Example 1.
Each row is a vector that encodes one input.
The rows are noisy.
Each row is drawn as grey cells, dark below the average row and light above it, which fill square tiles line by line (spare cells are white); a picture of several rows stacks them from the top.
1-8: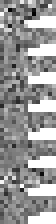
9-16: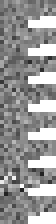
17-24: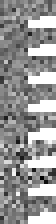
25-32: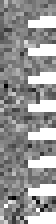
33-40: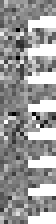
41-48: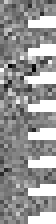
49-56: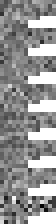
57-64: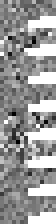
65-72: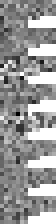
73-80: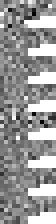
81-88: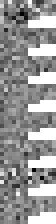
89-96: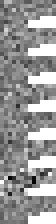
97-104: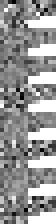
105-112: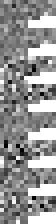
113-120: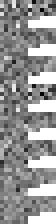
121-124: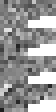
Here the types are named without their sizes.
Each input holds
either a label, or a node of each of two trees.
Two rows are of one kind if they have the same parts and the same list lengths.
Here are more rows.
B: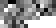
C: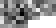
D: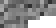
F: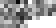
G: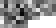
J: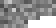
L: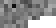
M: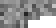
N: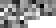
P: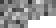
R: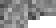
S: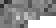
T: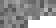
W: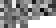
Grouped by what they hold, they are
B, C, F, G, N, W
D, J, L, M, P, R, S, T

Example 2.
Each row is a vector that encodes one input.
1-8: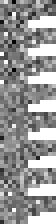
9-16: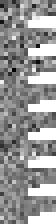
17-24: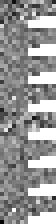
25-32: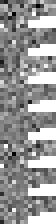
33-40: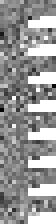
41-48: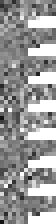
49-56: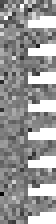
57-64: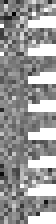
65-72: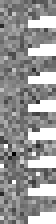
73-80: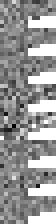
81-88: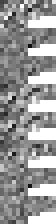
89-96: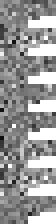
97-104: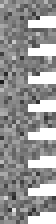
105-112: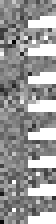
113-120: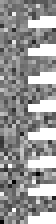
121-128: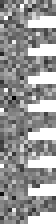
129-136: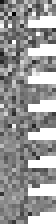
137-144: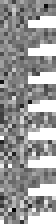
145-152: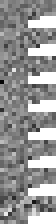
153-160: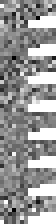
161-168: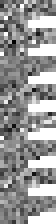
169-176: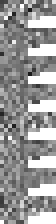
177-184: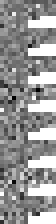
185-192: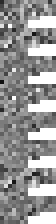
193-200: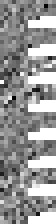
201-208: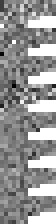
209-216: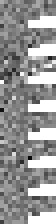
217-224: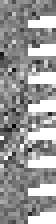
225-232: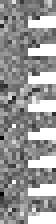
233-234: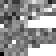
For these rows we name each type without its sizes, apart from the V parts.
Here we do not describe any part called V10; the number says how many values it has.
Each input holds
either a point on a line and four true/false values, or a value of V10.
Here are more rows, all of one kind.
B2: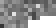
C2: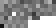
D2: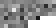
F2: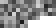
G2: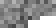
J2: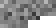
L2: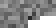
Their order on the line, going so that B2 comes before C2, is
D2, J2, L2, G2, F2, B2, C2.
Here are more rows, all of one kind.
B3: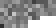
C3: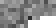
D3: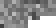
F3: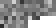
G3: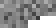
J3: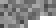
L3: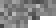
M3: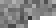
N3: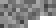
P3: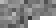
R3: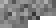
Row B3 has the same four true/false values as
M3 and N3.
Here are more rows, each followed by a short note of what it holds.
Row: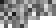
a value of V10
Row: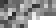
a value of V10
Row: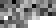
a value of V10
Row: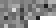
a point on a line and four true/false values
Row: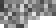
a value of V10
